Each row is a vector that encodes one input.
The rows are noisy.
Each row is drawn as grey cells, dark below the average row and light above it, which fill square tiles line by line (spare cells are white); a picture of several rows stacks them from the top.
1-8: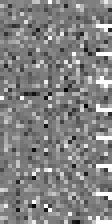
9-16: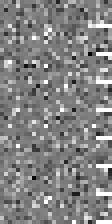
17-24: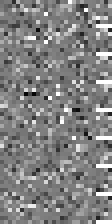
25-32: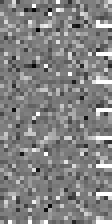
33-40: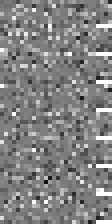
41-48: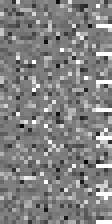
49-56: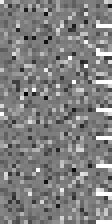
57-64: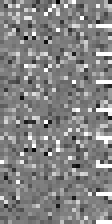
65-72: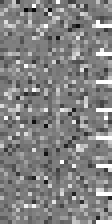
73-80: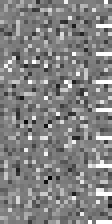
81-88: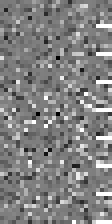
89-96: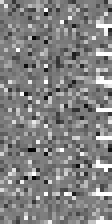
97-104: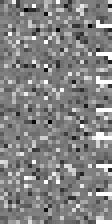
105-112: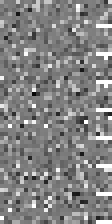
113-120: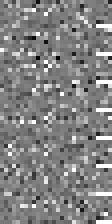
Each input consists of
a point on a 3-point line, a point on a 5-point line and three true/false values.
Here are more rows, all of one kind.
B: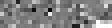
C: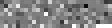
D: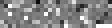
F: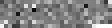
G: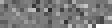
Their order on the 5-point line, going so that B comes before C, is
D, G, B, C, F.
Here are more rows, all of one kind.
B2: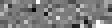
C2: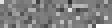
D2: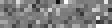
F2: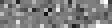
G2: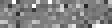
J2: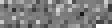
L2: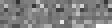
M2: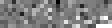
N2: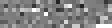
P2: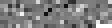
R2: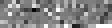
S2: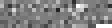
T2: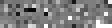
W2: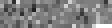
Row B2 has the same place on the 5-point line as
G2, L2 and N2.
